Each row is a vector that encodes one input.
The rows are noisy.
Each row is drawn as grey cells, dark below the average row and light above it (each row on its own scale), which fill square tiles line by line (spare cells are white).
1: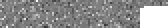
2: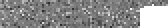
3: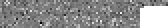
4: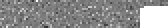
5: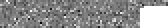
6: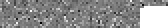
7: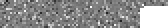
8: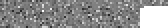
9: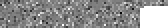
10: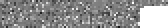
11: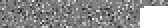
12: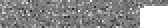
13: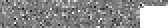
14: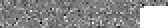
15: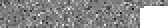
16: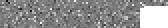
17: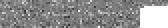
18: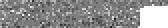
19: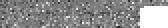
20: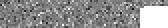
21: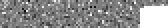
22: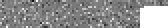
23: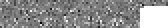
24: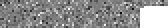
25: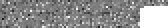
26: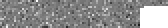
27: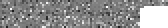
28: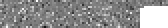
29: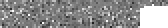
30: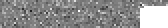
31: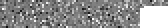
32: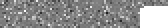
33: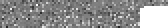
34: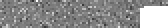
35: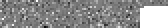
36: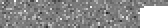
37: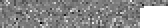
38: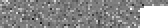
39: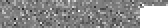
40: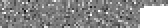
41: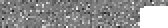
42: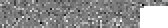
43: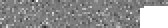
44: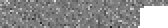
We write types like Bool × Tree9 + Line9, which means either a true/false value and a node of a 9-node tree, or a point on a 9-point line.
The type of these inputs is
Bool × Circle6 + Unit.
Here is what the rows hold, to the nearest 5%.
About 90% of them hold a point on a 6-point circle and a true/false value. The rest hold a fixed value.
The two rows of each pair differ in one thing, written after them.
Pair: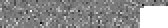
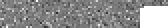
the true/false value
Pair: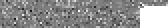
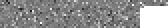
the place on the 6-point circle
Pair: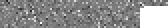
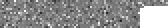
the place on the 6-point circle
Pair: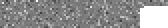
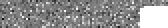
the true/false value
